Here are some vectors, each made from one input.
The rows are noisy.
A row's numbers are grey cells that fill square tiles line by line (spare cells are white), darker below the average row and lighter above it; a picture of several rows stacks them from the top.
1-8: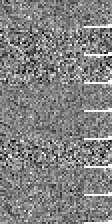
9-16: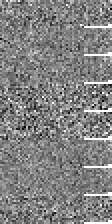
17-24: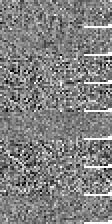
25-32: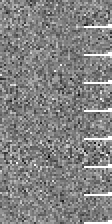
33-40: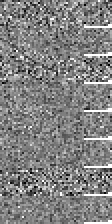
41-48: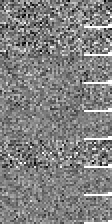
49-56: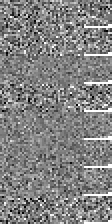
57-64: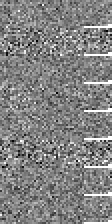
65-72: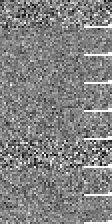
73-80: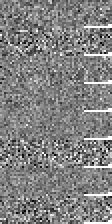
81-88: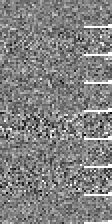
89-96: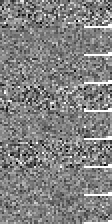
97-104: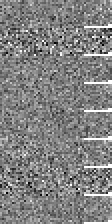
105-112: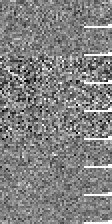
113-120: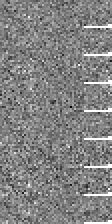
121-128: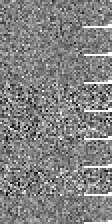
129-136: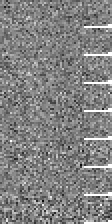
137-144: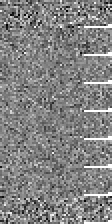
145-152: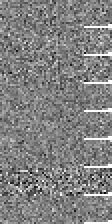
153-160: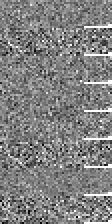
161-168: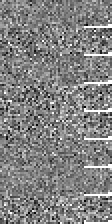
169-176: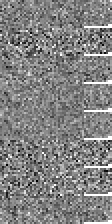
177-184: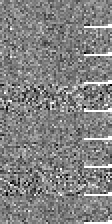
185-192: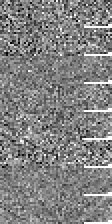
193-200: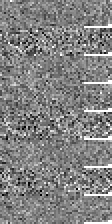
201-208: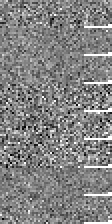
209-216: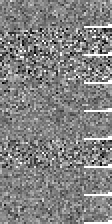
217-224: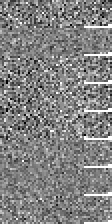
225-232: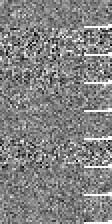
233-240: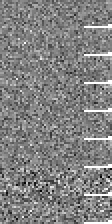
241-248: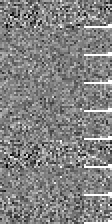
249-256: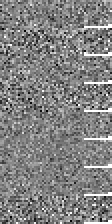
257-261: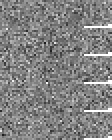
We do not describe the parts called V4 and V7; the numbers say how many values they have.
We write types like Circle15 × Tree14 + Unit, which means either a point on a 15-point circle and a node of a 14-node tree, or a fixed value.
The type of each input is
Circle8 + Circle10 × Line6 × V4 × V7.
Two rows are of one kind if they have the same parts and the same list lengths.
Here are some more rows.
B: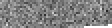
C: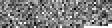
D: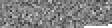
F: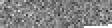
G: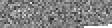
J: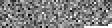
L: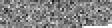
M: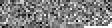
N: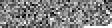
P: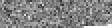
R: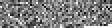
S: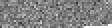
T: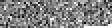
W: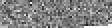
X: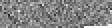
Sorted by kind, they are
B, D, F, G, L, P, S, W, X
C, J, M, N, R, T

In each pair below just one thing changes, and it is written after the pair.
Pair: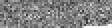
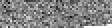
the value of V7
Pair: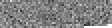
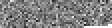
the value of V7
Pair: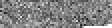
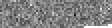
the value of V4
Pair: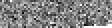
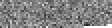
the place on the 6-point line
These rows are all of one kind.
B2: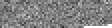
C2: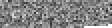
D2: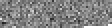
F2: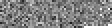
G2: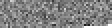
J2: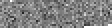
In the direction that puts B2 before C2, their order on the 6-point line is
J2, F2, G2, B2, C2, D2.
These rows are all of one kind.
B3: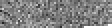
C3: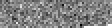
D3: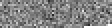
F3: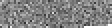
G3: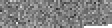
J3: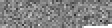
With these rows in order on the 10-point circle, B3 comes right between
D3 and F3.
